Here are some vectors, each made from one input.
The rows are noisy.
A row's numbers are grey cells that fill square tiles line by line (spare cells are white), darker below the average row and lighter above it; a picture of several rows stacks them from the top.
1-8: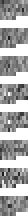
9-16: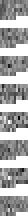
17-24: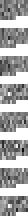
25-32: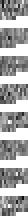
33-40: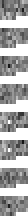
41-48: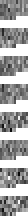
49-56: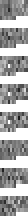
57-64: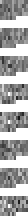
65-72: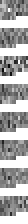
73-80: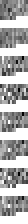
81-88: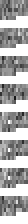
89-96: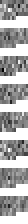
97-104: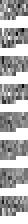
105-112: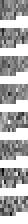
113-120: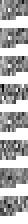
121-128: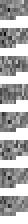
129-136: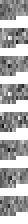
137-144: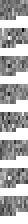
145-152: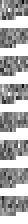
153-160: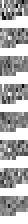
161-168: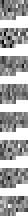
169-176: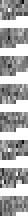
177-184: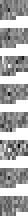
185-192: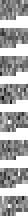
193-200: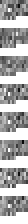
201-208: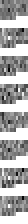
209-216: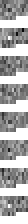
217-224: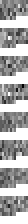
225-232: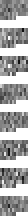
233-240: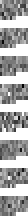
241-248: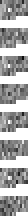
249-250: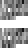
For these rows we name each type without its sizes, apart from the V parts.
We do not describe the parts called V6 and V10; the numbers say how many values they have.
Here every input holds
either a label, a node of a tree, a true/false value and a value of V6, or a value of V10.
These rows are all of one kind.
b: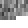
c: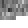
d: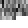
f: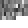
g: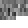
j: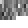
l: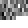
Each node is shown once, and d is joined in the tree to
g.
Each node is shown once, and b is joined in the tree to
c and j.
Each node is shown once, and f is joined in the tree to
j and l.
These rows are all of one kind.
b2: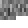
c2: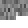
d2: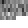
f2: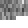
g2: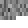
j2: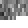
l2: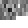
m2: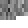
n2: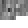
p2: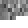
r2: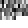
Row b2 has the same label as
c2, g2, l2 and n2.
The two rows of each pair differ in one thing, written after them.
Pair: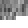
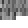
the node of the tree
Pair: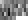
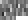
the value of V6
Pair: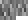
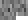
the value of V6
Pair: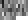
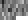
the label
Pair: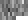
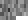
the node of the tree
